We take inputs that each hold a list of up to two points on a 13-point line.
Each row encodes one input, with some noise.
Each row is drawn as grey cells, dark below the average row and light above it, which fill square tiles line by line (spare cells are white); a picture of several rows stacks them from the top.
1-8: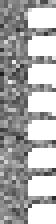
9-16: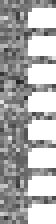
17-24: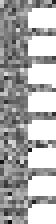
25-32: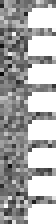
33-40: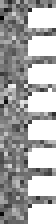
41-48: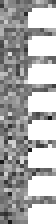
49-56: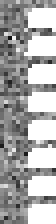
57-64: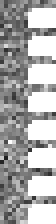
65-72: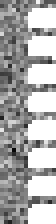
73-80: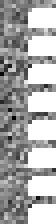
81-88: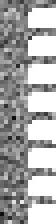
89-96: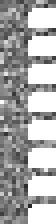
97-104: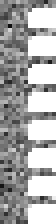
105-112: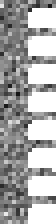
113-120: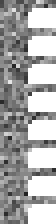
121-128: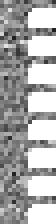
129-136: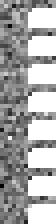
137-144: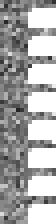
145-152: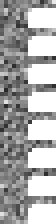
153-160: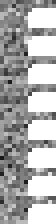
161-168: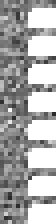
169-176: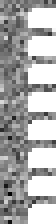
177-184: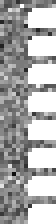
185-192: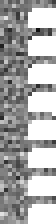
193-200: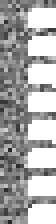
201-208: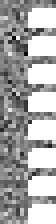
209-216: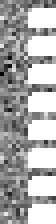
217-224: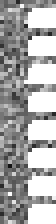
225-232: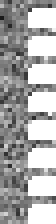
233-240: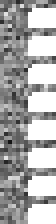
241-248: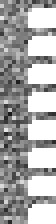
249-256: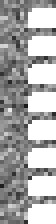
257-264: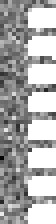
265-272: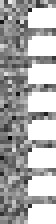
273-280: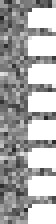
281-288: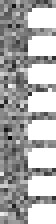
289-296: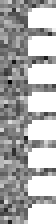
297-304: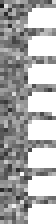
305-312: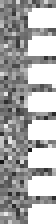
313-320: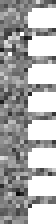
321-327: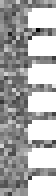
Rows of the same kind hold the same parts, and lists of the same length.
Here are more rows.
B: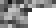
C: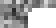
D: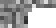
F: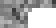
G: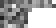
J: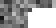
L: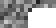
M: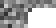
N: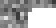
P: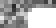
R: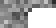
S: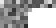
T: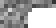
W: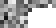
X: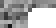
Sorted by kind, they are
B, D, J, P, S, T
C, F, G, L, M, N, R, X
W

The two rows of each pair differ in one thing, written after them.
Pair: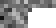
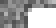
the place on the 13-point line in item 1 of the list
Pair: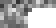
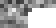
the place on the 13-point line in item 2 of the list
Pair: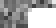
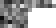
the place on the 13-point line in item 2 of the list
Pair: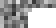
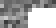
the place on the 13-point line in item 1 of the list
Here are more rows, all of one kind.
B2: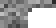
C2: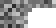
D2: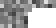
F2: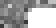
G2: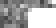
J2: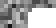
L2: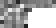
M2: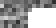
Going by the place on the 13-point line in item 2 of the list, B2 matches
C2 and F2.
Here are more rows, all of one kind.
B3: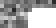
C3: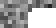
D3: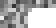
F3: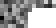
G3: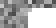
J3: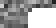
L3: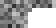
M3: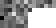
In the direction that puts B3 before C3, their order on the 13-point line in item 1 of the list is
B3, G3, F3, L3, M3, C3, J3, D3.
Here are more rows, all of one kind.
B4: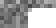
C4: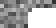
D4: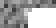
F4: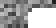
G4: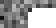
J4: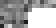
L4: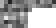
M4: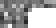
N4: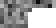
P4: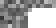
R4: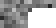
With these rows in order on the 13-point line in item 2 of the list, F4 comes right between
J4 and L4.
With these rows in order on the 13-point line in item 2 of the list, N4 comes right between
C4 and M4.
